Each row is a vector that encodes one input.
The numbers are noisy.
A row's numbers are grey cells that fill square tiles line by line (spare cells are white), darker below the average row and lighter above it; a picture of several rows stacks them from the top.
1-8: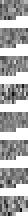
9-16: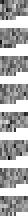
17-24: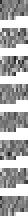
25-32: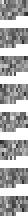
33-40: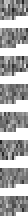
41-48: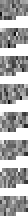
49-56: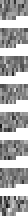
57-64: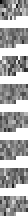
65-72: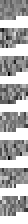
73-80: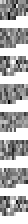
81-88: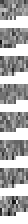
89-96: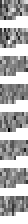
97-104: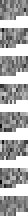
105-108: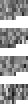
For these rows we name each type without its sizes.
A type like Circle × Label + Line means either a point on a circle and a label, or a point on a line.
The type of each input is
Tree.
